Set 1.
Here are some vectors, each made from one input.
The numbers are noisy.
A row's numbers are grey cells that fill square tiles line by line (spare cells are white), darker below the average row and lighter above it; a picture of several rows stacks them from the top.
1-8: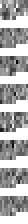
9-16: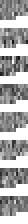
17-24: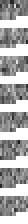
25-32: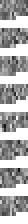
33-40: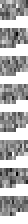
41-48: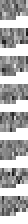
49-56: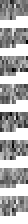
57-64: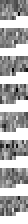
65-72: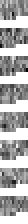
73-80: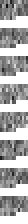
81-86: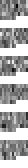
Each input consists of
a point on a 4-point line, together with either a point on a 4-point line, or three true/false values.
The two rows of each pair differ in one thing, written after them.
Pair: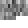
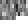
the place on the 4-point line
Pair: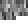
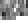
the place on the 4-point line
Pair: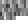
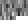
one of the three true/false values
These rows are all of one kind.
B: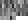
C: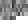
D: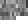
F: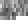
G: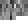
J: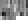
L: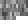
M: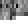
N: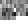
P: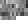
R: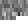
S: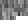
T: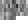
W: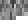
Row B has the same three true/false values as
C, R and S.
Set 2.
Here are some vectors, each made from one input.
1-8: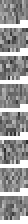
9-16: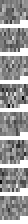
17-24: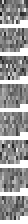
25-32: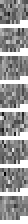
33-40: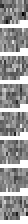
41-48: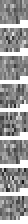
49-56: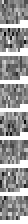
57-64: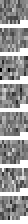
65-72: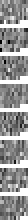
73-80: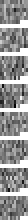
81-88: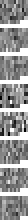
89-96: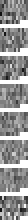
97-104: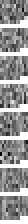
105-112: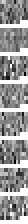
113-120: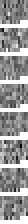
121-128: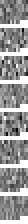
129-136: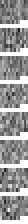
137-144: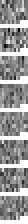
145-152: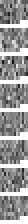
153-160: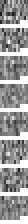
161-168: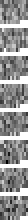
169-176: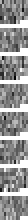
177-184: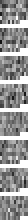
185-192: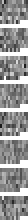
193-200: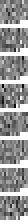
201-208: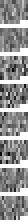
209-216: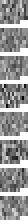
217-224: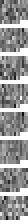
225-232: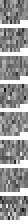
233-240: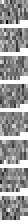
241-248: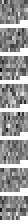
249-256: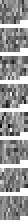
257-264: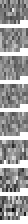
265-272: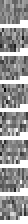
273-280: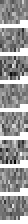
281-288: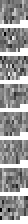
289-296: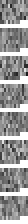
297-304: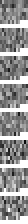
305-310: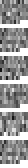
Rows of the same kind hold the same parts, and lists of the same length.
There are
3 kinds of row.
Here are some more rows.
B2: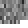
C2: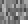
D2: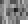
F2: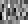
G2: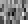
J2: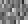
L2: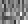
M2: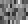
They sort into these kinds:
B2, J2, L2
C2, D2
F2, G2, M2

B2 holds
a point on each of two 5-point lines.
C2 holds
three true/false values.
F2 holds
a node of an 11-node tree.
